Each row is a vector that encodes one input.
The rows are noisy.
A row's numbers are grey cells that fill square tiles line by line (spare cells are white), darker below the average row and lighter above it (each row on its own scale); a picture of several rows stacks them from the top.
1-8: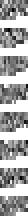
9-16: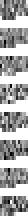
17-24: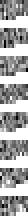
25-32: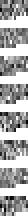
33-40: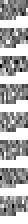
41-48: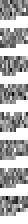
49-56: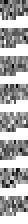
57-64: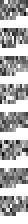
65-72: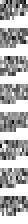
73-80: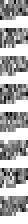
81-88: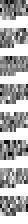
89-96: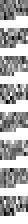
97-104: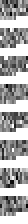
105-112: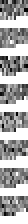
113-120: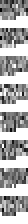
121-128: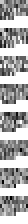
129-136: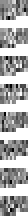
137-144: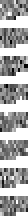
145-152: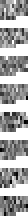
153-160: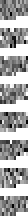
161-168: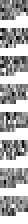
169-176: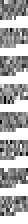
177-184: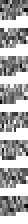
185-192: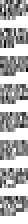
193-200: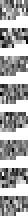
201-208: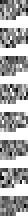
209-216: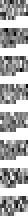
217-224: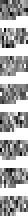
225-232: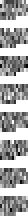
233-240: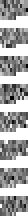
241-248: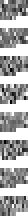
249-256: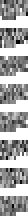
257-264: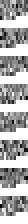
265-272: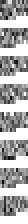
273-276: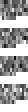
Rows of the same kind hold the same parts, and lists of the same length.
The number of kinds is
3.
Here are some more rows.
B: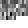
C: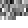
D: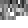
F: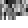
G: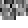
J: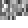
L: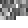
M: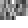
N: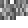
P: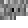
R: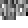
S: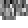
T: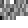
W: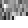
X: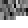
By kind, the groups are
B, D, M, R, S
C, F, G, J, L, W, X
N, P, T

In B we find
a node of each of two 14-node trees and four true/false values.
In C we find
a node of a 14-node tree and four true/false values.
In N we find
a point on a 5-point line and a node of a 14-node tree.
